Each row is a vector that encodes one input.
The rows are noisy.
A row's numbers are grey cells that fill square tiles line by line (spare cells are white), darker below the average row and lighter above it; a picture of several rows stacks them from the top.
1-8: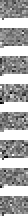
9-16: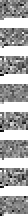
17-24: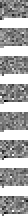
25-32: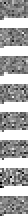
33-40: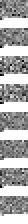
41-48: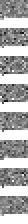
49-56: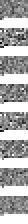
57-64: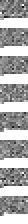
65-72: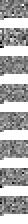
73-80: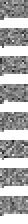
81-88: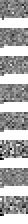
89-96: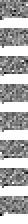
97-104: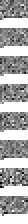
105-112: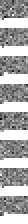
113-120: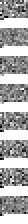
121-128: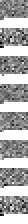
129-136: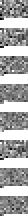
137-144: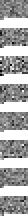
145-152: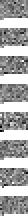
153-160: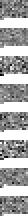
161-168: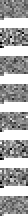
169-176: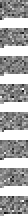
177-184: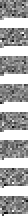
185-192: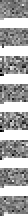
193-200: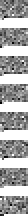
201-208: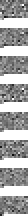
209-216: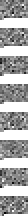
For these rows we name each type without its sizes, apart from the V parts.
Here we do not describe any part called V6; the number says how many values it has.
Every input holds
a point on a line, together with a list of items, each a true/false value and a value of V6.
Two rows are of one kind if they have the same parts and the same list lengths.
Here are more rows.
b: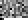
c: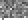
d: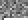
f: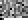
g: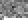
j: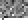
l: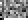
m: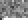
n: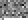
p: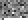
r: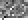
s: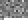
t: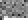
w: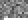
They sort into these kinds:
b, f, l
c, d, j, n, p, r
g, m, s, t, w

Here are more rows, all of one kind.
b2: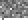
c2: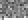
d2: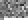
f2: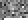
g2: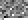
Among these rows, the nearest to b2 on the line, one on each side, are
c2 and g2.
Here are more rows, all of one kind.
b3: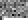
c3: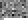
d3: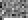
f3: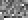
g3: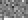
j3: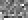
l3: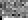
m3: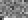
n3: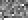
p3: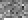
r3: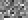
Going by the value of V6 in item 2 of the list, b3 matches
d3, f3, l3 and m3.
